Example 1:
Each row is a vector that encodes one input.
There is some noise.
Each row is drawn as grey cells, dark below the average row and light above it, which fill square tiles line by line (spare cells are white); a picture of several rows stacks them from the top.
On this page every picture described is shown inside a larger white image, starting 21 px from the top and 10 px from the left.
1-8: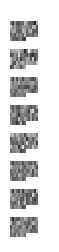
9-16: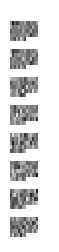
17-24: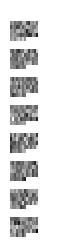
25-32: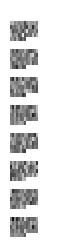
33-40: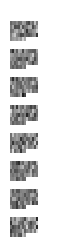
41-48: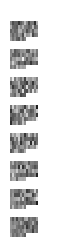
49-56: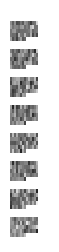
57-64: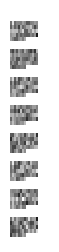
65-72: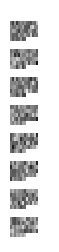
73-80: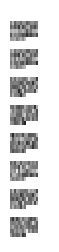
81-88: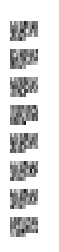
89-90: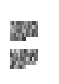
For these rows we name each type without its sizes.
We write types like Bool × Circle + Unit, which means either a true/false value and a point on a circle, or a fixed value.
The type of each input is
Bool × Label + Circle.
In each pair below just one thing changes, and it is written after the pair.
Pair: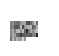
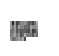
the true/false value
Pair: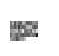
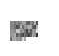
the label
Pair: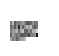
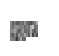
the true/false value
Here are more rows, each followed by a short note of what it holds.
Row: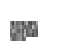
a label and a true/false value
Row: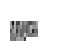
a label and a true/false value
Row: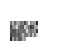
a point on a circle
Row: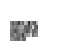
a label and a true/false value
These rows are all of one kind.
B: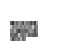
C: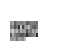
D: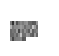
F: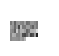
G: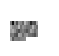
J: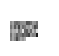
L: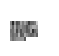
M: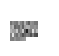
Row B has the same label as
G and M.
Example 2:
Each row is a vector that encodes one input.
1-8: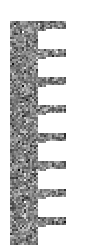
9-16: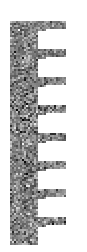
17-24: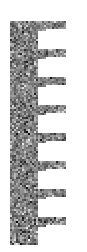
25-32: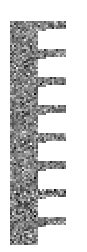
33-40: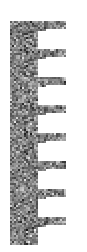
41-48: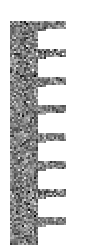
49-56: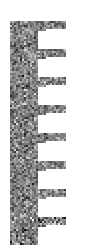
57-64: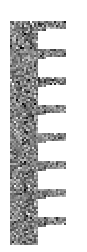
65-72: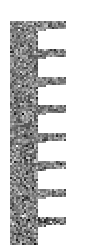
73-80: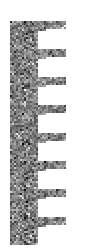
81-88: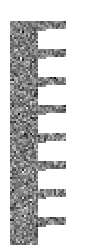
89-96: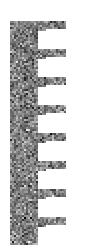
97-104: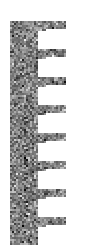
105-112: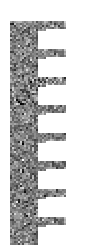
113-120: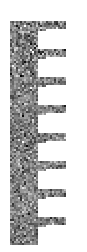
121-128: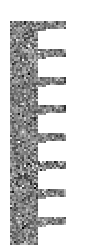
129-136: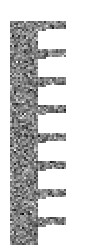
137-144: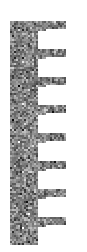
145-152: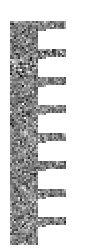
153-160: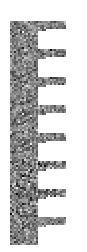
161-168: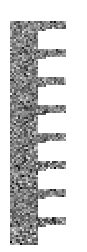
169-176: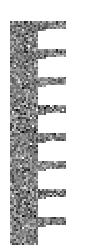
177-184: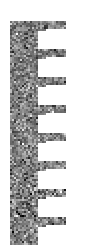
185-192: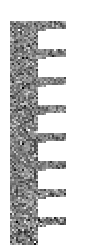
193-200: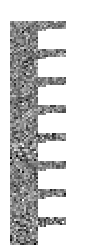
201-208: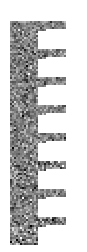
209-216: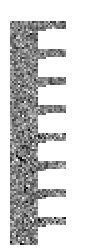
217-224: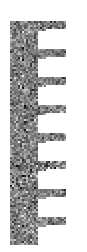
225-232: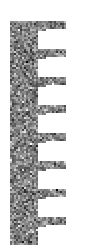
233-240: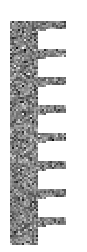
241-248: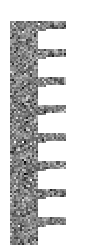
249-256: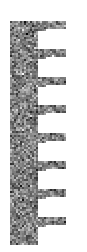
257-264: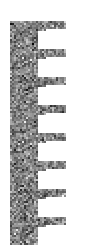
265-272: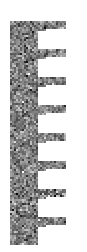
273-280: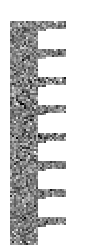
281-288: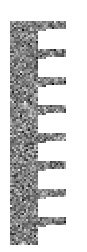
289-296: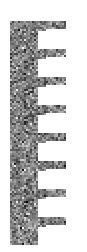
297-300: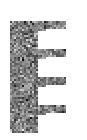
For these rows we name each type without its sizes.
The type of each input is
Bool × Bool × Bool × Bool + Label + Tree.
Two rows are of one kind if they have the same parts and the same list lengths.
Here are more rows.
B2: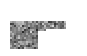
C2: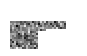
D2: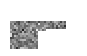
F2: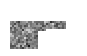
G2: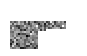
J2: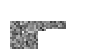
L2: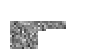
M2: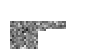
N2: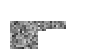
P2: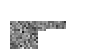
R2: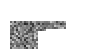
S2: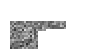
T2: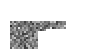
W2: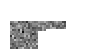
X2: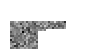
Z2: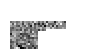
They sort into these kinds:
B2, D2, F2, J2, L2, M2, N2, P2, S2, W2, X2
C2, G2, Z2
R2, T2

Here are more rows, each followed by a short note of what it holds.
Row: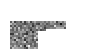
a label
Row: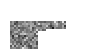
four true/false values
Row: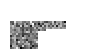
a node of a tree
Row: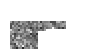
four true/false values
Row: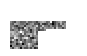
a node of a tree
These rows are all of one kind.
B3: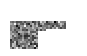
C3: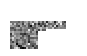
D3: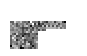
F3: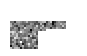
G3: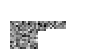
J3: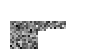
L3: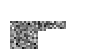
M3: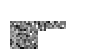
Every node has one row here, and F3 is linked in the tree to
J3.
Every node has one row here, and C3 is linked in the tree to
D3 and G3.
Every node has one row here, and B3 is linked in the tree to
L3.
